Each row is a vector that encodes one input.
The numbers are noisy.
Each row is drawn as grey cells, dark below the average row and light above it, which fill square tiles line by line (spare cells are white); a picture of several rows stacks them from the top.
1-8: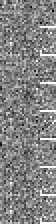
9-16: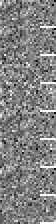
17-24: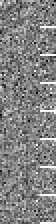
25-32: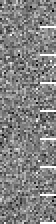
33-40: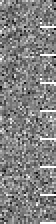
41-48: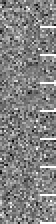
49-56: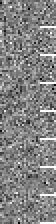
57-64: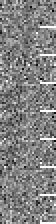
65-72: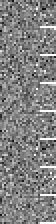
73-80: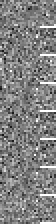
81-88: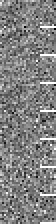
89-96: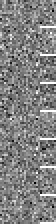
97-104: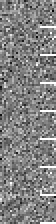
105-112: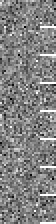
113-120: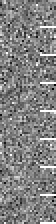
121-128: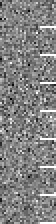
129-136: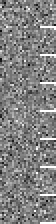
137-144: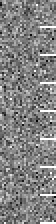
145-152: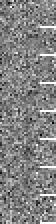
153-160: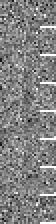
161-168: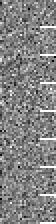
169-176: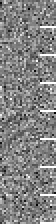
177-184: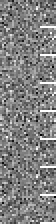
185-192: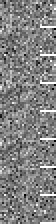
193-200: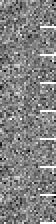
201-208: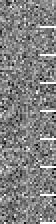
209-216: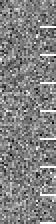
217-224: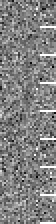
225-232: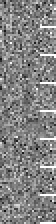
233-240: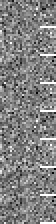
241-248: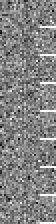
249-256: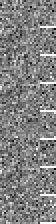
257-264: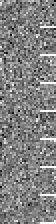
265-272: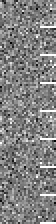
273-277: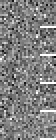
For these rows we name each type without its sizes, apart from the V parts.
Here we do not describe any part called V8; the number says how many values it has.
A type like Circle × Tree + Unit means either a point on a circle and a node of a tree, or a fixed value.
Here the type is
Bool × Line + (Tree + Unit) × V8.
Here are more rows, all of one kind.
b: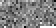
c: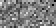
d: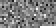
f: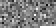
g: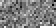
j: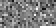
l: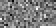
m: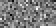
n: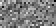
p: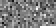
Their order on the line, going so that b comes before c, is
m, l, b, g, p, j, c, f, n, d.
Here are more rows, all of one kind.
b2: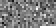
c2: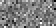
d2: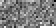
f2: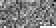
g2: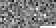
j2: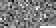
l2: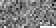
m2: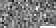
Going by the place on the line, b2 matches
d2 and f2.
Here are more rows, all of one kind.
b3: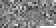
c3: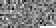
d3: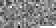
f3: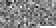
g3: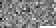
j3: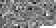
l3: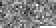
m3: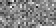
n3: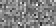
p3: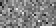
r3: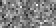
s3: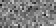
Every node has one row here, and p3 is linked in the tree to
d3.
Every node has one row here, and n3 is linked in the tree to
d3, l3 and s3.
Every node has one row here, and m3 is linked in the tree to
b3.
